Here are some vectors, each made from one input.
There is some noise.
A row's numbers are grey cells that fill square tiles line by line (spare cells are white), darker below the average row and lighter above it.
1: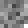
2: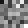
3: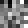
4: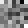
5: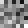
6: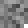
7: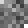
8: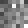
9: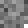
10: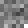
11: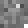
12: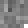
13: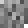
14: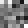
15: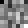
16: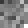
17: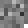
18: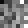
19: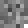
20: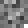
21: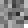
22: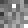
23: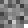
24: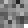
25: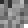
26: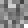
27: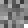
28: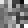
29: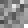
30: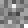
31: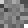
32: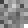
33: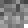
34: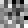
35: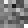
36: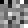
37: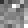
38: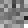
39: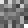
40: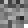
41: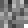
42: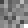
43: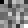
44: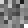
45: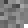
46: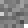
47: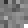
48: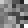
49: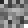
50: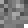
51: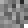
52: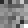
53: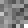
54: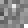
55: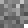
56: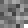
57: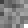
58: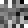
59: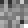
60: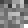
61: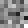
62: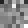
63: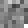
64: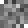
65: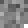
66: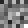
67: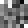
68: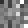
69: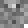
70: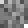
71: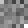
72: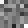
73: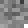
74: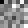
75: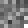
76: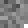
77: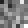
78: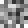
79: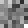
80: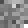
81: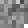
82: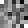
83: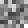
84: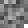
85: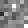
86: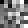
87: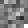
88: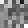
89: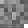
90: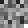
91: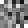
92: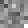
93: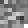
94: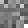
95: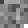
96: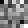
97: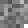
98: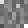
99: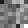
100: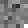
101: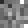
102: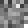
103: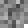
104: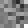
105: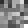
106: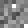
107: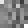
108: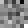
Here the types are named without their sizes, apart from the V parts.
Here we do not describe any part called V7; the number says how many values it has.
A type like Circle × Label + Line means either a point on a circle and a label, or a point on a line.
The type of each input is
Line × (Line + V7).
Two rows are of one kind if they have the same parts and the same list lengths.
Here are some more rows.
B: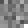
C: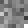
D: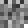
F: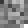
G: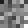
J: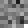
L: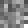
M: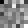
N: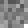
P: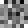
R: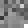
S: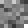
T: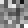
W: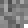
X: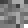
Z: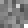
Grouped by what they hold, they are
B, C, G, J, N, P, W, Z
D, F, L, M, R, S, T, X

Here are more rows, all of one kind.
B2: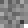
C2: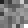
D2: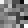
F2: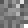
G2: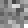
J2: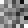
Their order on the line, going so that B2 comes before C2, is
D2, F2, J2, B2, C2, G2.
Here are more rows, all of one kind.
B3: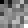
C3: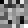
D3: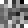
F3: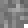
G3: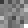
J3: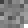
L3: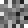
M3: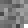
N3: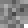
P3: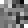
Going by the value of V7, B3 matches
D3 and J3.
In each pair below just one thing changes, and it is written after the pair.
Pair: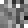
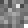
the value of V7
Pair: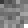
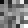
the value of V7
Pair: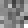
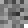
the value of V7
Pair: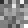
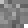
the place on the line
